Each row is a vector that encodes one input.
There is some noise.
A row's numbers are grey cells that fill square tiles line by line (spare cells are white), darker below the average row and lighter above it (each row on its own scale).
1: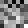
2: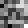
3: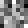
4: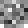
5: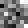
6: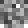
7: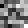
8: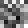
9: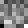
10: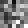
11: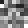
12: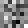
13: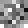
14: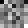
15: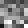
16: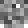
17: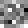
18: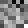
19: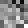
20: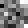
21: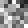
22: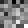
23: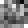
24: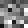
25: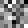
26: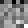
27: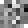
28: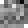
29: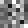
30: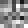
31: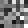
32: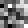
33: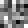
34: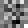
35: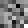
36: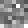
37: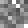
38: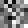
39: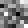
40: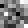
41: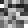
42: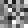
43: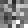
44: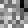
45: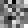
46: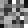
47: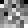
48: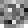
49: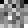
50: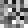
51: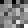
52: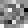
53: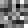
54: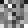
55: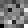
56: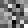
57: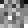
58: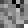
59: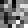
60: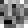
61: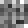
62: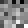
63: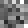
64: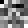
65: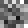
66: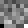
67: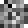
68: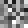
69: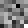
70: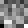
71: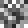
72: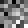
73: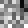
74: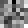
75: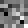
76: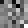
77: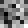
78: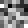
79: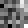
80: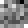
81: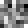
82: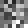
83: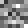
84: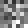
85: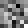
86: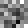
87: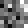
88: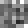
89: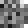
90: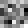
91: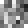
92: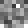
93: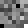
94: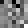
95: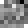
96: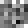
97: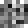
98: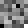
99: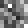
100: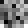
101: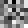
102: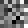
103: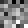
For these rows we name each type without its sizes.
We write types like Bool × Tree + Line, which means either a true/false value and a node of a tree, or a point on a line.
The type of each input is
Bool × Bool × Bool × Bool + Unit.
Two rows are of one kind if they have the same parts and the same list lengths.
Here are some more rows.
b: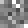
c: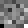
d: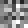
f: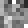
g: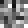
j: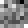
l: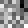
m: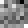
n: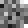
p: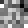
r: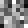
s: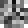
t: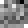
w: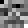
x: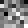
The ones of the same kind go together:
b, c, d, f, g, l, n, p, r, s, w, x
j, m, t

